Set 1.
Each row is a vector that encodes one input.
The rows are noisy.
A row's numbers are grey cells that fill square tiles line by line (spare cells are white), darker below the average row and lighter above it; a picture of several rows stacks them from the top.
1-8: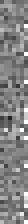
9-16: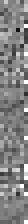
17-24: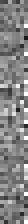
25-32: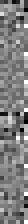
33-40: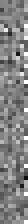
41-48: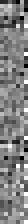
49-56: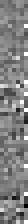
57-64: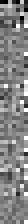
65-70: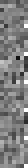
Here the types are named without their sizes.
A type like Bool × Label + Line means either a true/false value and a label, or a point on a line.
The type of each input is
Label.
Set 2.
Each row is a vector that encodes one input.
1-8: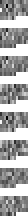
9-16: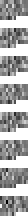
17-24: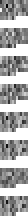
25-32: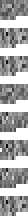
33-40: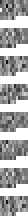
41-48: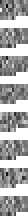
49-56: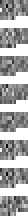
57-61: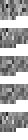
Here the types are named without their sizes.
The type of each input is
Line.
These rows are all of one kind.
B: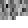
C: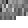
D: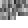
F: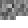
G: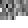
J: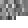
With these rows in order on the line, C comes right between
F and J.
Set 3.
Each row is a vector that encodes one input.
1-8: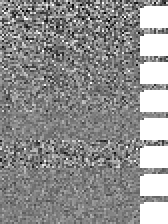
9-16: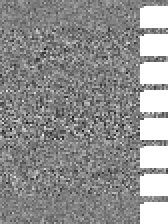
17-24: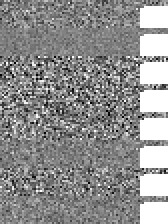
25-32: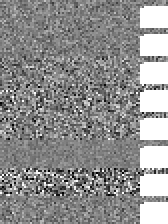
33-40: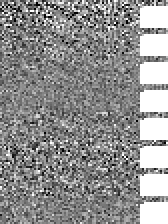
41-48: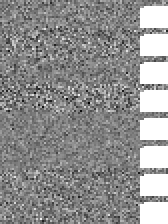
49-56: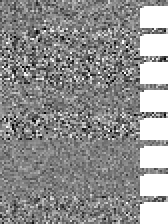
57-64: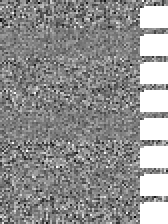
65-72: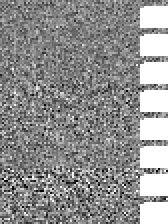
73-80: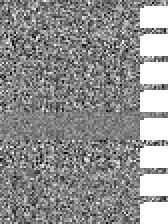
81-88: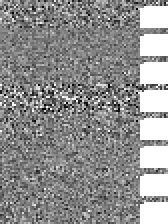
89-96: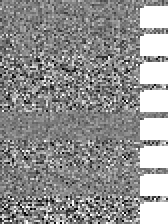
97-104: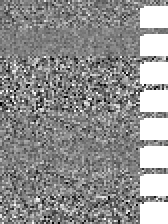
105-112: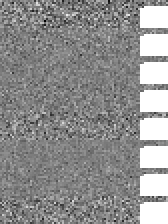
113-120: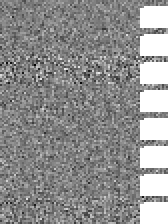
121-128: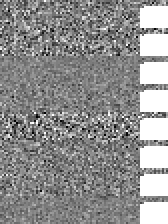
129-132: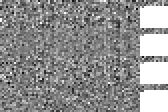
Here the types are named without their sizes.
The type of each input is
Line.
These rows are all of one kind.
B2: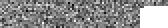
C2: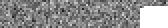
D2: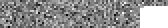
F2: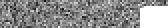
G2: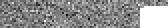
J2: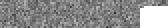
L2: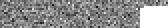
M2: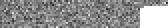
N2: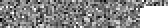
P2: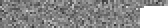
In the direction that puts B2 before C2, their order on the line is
M2, F2, J2, G2, L2, D2, B2, C2, P2, N2.
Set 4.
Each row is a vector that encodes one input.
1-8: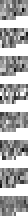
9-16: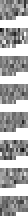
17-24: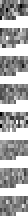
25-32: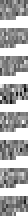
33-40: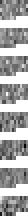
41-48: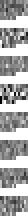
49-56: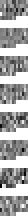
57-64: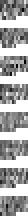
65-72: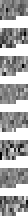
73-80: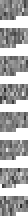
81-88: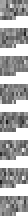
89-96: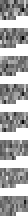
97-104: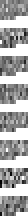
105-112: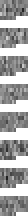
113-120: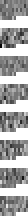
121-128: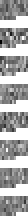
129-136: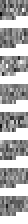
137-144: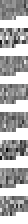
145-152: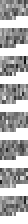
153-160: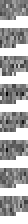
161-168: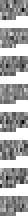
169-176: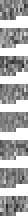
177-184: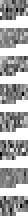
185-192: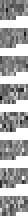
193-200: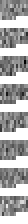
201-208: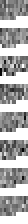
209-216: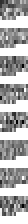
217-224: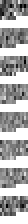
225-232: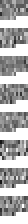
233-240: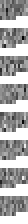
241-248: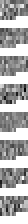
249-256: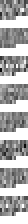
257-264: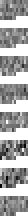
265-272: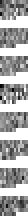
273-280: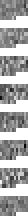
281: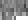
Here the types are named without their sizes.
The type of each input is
Line.
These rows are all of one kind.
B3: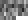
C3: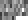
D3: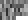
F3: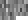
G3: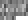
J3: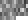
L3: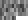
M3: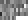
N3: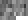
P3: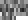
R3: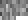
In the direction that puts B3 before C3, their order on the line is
D3, B3, L3, M3, P3, J3, R3, N3, C3, F3, G3.
